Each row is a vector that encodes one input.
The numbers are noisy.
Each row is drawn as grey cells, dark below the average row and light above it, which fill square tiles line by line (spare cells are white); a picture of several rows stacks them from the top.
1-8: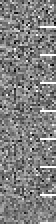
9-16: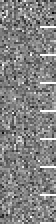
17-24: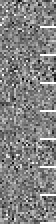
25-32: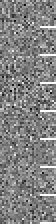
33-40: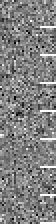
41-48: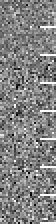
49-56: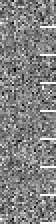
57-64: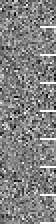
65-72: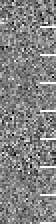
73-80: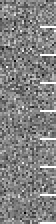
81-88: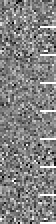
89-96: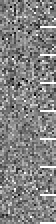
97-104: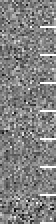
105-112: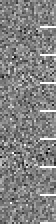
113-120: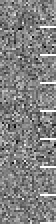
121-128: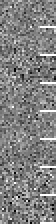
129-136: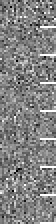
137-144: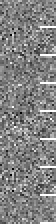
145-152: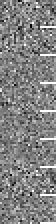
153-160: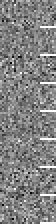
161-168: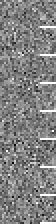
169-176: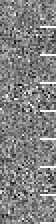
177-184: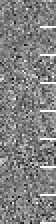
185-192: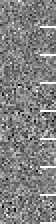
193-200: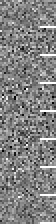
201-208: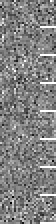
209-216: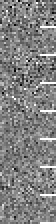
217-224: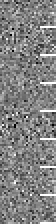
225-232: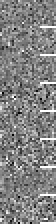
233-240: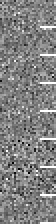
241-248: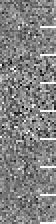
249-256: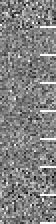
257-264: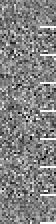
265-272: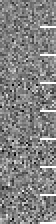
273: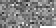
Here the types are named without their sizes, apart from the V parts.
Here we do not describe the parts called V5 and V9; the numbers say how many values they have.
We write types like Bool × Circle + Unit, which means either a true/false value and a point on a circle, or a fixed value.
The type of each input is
(Circle + Unit) × (Line × V5 + V9) × Tree.
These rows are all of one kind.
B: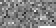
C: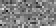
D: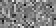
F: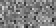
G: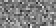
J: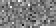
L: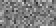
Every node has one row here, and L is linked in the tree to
C, F and J.
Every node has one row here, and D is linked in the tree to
F.
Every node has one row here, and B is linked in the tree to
J.
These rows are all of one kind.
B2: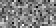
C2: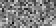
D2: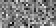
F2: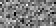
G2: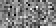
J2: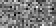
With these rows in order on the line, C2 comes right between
B2 and D2.
